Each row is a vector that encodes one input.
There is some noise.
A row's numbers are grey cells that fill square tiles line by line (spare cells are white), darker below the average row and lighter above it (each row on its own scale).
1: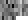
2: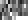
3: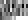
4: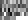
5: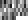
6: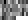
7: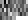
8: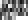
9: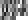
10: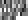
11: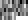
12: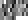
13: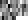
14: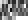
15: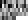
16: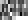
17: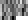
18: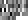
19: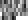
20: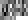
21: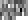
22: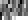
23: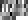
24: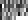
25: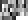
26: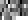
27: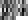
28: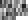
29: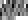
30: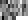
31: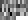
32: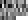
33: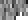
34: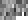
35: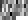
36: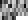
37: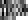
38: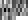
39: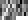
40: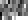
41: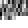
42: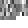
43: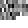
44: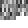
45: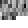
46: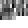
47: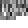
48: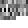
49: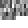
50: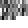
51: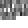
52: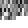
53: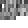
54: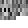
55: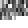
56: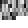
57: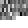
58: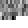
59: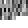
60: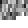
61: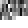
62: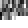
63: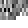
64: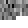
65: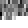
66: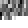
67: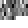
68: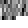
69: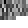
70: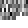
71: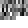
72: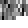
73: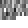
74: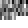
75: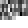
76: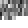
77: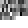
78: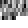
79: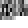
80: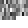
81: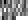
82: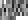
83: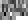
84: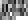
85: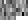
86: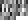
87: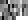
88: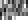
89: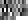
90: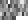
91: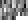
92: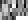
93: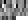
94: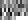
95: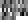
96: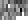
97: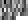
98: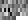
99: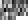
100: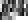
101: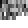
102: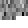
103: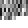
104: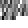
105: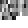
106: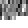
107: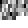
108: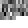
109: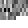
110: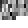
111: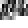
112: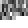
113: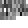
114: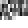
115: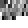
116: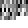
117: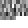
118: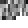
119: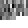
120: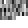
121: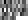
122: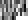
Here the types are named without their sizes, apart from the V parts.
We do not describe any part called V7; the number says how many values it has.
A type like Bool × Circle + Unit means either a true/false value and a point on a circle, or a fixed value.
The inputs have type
(Line + Tree) × V7.
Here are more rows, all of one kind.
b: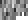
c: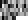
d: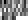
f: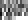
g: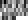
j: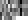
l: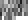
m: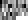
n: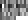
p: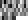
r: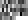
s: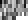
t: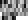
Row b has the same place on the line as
f and l.
